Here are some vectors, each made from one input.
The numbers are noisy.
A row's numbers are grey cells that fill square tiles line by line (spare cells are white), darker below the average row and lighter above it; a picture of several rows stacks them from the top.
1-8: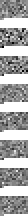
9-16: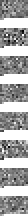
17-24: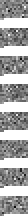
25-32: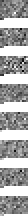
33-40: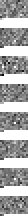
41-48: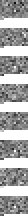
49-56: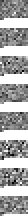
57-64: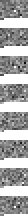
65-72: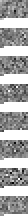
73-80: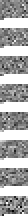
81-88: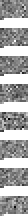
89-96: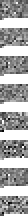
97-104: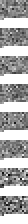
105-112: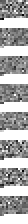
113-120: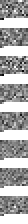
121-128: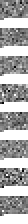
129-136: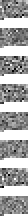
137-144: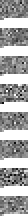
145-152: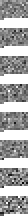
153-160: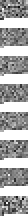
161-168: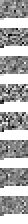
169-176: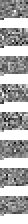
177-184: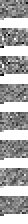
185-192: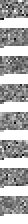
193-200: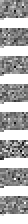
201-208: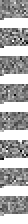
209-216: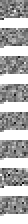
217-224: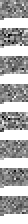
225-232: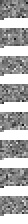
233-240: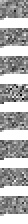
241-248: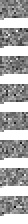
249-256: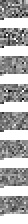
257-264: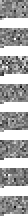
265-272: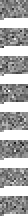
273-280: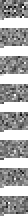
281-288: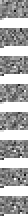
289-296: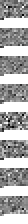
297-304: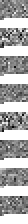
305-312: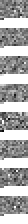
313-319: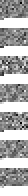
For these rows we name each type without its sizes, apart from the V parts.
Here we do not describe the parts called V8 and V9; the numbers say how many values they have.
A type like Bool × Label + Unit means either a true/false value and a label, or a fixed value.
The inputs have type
(Bool × (Line + Tree) + V8) × V9.
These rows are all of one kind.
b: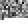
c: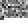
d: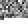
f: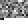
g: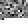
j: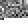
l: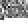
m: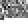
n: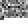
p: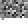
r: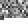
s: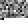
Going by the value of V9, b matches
d, l, m and r.
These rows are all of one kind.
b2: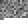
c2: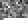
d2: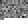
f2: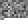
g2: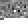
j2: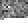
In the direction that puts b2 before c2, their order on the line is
f2, g2, b2, d2, j2, c2.
